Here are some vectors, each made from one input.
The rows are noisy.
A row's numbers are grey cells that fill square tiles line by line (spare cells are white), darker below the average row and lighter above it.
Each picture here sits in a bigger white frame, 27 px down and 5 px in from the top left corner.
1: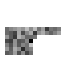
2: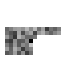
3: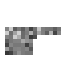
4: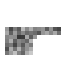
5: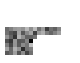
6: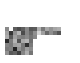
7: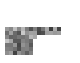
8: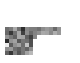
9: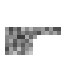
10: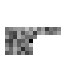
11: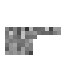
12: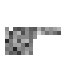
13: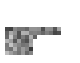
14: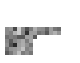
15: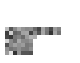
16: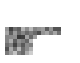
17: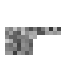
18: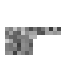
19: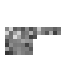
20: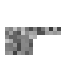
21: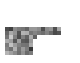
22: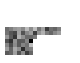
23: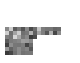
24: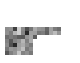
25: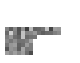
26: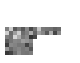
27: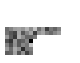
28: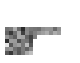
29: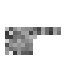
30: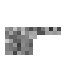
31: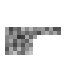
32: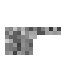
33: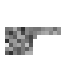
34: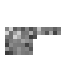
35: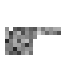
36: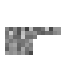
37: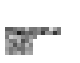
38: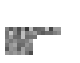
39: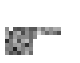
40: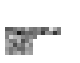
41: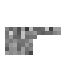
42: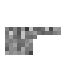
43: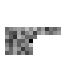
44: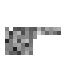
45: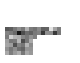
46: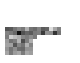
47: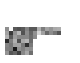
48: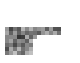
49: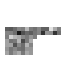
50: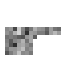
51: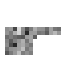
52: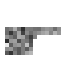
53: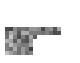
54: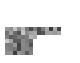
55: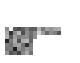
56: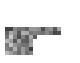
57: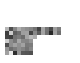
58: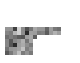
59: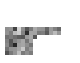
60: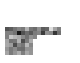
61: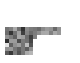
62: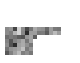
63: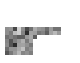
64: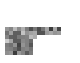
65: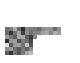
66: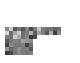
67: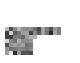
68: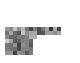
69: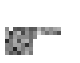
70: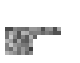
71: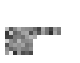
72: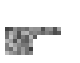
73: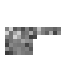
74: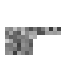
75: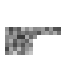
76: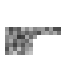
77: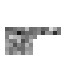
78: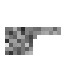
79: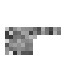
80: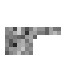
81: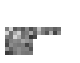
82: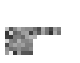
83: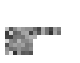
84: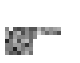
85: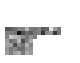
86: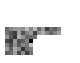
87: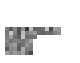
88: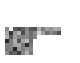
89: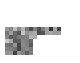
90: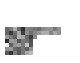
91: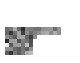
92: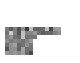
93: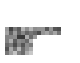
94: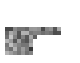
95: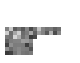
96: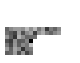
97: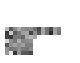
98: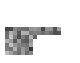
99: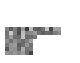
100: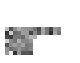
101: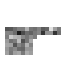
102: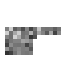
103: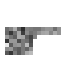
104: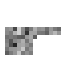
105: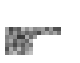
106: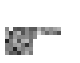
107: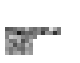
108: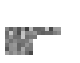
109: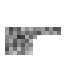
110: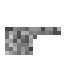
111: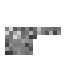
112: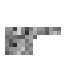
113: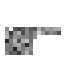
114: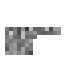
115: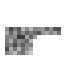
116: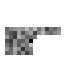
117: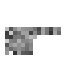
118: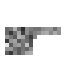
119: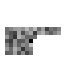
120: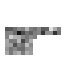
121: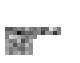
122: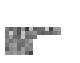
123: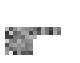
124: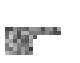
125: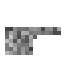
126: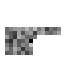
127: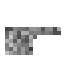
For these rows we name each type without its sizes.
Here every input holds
a point on a line.
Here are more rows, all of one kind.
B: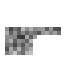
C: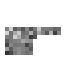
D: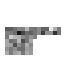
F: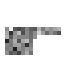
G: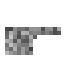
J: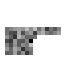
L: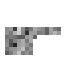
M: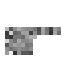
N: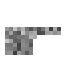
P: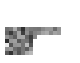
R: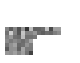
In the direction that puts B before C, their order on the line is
M, N, R, G, D, B, L, C, F, P, J.
